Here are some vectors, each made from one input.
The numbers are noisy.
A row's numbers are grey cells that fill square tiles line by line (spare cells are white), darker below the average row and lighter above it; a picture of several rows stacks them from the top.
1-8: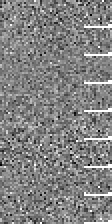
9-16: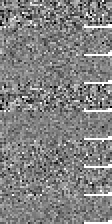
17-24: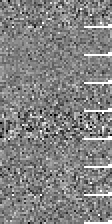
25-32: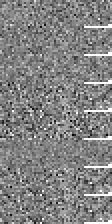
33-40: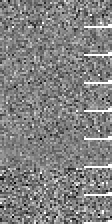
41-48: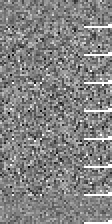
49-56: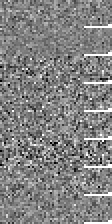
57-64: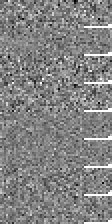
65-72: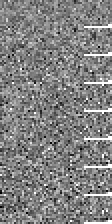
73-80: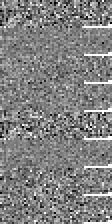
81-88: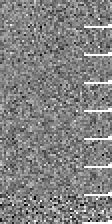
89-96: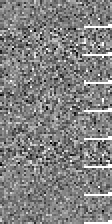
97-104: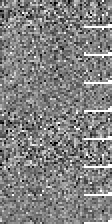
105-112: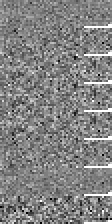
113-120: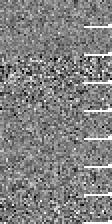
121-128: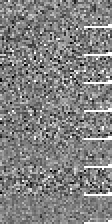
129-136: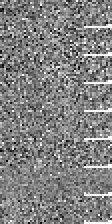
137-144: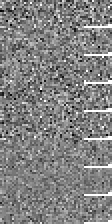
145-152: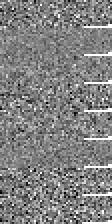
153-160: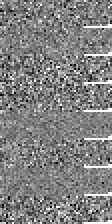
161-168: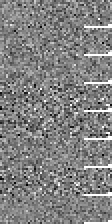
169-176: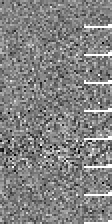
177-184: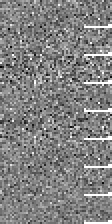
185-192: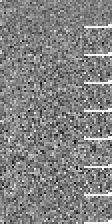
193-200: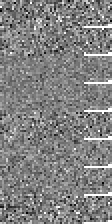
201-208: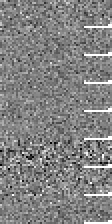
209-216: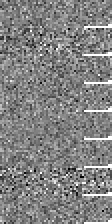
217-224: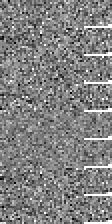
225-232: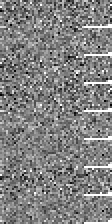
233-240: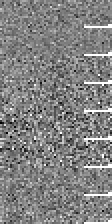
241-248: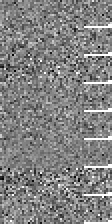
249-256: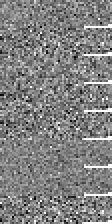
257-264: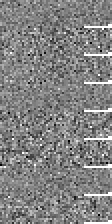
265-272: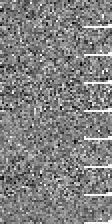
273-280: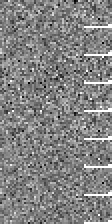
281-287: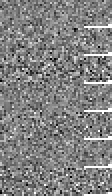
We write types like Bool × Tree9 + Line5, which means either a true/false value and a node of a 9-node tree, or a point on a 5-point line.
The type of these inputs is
(Bool × Bool × Bool × Bool × Label4 + Label5 × Label5 × Label5) × Tree9.
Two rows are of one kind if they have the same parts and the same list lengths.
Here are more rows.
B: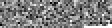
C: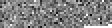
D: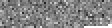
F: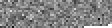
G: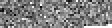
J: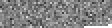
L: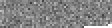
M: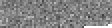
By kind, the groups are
B, G
C, D, F, J, L, M

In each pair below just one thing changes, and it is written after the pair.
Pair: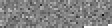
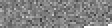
the label
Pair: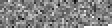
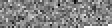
the label
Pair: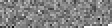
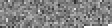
the label
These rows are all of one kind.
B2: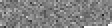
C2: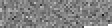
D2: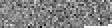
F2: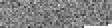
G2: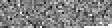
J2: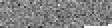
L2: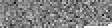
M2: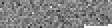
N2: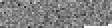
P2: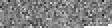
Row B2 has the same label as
F2, G2, J2 and N2.
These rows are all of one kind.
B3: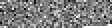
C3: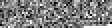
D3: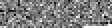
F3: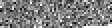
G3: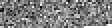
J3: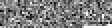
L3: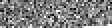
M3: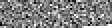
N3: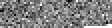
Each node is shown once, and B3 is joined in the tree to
M3 and N3.
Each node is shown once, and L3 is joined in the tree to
G3.
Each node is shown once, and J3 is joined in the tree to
C3 and D3.
